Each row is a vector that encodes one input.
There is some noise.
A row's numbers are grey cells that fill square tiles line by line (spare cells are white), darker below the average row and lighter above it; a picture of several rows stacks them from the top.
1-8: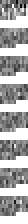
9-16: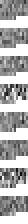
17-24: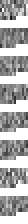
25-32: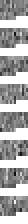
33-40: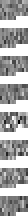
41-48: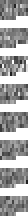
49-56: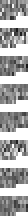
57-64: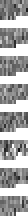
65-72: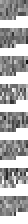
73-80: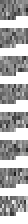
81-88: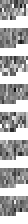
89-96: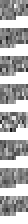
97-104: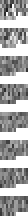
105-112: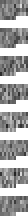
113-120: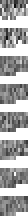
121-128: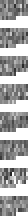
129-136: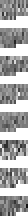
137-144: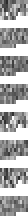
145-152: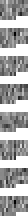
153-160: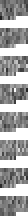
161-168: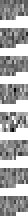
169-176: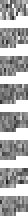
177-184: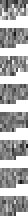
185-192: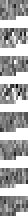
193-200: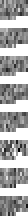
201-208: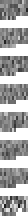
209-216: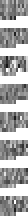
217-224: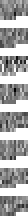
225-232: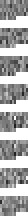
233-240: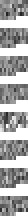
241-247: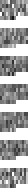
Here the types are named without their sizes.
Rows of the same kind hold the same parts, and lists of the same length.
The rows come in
2 kinds.
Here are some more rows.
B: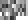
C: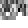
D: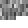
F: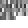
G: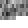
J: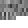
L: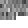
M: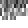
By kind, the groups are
B, C, F, M
D, G, J, L

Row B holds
a point on each of two lines.
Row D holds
a point on a line and five true/false values.
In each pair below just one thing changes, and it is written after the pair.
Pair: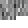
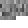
the place on the line
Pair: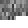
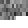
one of the five true/false values
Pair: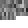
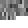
one of the five true/false values
